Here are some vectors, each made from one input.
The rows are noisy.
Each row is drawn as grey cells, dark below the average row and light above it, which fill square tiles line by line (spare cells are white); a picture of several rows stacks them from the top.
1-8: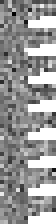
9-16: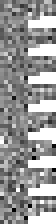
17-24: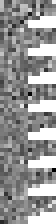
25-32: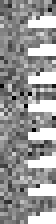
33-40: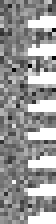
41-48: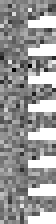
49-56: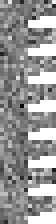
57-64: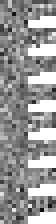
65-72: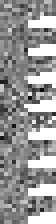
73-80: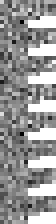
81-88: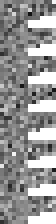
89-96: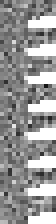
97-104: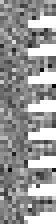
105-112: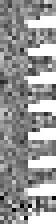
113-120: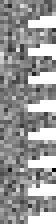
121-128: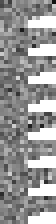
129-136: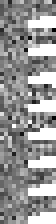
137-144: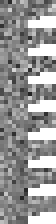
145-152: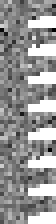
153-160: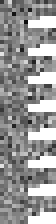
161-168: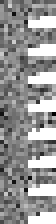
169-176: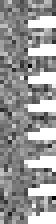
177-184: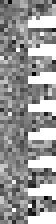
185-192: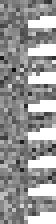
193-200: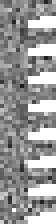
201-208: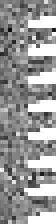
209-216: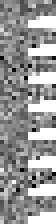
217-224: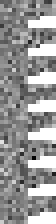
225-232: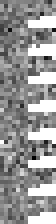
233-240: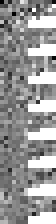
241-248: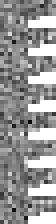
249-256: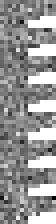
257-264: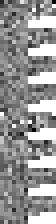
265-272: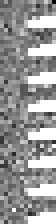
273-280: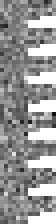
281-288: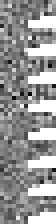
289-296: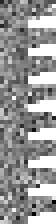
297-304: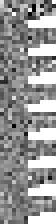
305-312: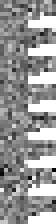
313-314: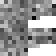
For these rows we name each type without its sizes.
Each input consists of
four true/false values, together with either a fixed value, or a node of a tree.
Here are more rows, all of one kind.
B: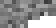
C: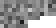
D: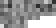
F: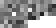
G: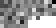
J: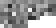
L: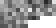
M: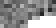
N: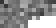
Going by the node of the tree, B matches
F, M and N.
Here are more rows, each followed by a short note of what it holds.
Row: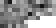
a node of a tree and four true/false values
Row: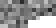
four true/false values
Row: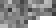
four true/false values
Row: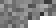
a node of a tree and four true/false values
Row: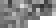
a node of a tree and four true/false values
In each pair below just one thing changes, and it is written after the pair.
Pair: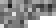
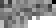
the node of the tree
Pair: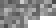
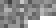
the node of the tree
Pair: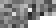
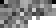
the node of the tree
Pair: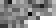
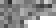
one of the four true/false values
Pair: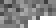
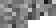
the node of the tree
